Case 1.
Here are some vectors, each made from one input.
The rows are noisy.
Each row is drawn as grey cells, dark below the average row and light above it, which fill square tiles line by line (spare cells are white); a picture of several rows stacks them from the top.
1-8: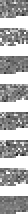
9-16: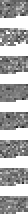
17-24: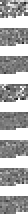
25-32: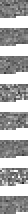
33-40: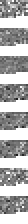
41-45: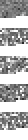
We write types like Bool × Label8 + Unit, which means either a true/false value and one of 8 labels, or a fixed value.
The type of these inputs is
Line5.
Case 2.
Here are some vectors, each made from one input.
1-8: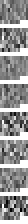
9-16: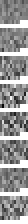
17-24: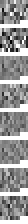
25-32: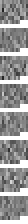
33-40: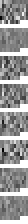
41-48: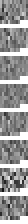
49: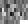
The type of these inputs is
Line5.
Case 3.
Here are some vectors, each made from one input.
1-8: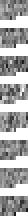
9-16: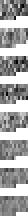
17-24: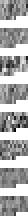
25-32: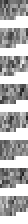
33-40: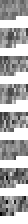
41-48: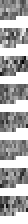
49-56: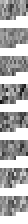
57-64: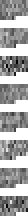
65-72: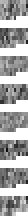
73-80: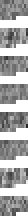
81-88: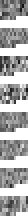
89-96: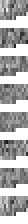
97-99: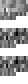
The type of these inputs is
Line7.
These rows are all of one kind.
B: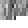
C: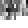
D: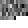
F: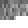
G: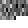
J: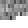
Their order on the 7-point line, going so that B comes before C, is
G, D, F, J, B, C.
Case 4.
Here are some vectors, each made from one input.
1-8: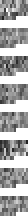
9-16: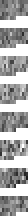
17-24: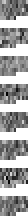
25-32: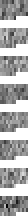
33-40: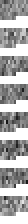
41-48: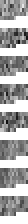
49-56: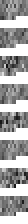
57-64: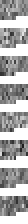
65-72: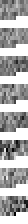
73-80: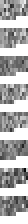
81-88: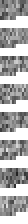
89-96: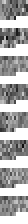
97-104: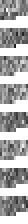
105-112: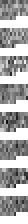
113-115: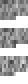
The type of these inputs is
Line7.
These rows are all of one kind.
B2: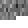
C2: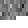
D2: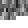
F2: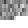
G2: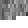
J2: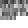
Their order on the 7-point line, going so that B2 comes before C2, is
D2, B2, C2, G2, J2, F2.
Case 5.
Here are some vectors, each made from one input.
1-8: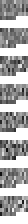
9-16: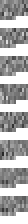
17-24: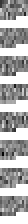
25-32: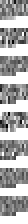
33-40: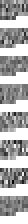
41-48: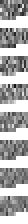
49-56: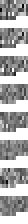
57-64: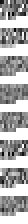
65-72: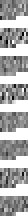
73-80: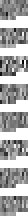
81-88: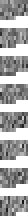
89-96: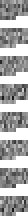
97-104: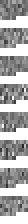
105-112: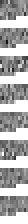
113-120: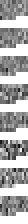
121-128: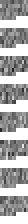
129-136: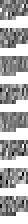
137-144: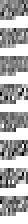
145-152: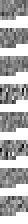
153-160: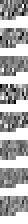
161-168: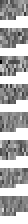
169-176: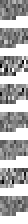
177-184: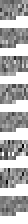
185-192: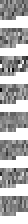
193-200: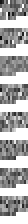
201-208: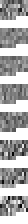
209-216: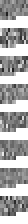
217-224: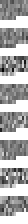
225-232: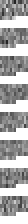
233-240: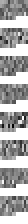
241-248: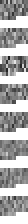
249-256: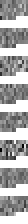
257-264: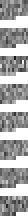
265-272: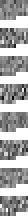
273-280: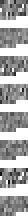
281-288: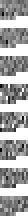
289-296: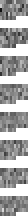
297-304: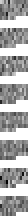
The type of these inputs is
Bool × Bool × Bool × Bool.
